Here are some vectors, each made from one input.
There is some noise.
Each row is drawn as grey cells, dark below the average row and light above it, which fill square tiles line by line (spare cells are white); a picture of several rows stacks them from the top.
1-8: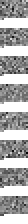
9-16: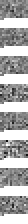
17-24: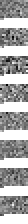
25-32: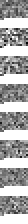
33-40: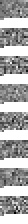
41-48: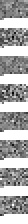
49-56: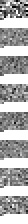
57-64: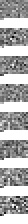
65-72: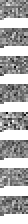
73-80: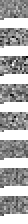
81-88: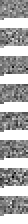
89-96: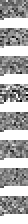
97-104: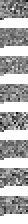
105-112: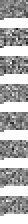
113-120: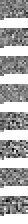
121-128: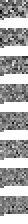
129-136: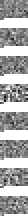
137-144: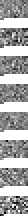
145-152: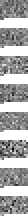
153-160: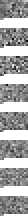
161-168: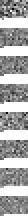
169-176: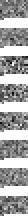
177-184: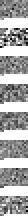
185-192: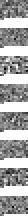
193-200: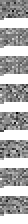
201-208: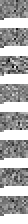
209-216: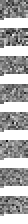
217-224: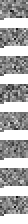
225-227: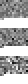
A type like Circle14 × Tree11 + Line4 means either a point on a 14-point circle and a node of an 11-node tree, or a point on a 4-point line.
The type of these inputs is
Circle18 + Line6.
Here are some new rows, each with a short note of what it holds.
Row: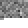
a point on an 18-point circle
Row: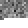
a point on a 6-point line
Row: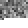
a point on a 6-point line
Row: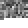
a point on a 6-point line
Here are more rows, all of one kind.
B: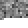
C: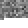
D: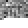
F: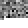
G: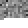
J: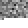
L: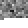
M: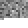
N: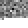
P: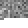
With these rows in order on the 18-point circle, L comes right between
C and J.
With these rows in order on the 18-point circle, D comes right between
G and M.
